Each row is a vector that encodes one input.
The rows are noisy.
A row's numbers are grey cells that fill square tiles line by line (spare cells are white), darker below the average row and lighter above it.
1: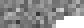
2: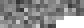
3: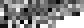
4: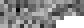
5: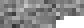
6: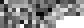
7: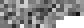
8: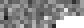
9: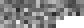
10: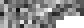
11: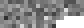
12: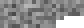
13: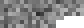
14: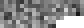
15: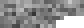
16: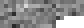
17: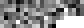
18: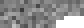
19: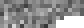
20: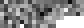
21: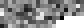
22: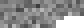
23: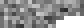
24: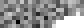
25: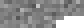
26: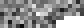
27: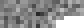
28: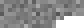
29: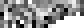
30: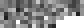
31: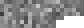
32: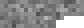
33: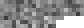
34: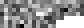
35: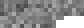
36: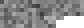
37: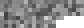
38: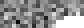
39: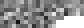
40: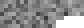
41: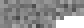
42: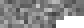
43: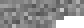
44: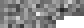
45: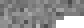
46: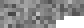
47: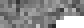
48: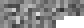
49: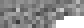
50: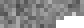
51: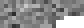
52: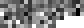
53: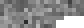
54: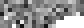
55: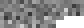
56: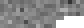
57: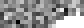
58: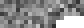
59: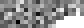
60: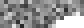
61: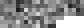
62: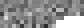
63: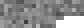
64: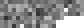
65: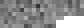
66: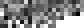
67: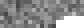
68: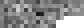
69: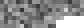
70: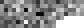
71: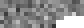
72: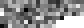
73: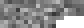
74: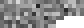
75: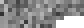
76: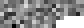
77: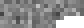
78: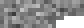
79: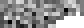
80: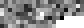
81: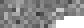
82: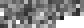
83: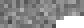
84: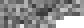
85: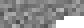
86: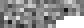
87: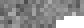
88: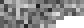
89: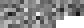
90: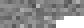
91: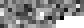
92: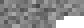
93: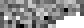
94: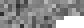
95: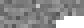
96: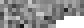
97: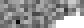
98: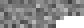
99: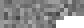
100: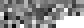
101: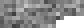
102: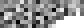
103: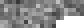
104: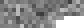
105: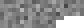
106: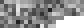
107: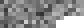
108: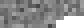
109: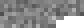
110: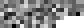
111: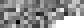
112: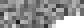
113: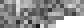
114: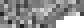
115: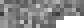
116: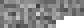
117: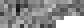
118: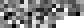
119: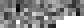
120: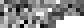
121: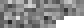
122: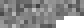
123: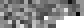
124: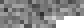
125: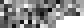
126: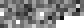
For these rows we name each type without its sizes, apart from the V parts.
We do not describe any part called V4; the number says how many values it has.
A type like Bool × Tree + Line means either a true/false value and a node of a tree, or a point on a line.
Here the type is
List(Line × (Line + V4)).
